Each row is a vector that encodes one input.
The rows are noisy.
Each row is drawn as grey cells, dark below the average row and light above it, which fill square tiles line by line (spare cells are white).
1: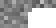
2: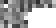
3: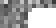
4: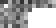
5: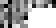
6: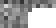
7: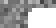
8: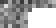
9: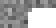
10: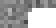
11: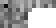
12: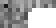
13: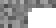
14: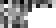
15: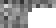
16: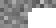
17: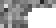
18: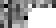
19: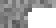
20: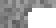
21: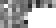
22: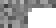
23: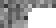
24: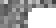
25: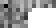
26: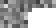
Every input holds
a point on a 6-point line.
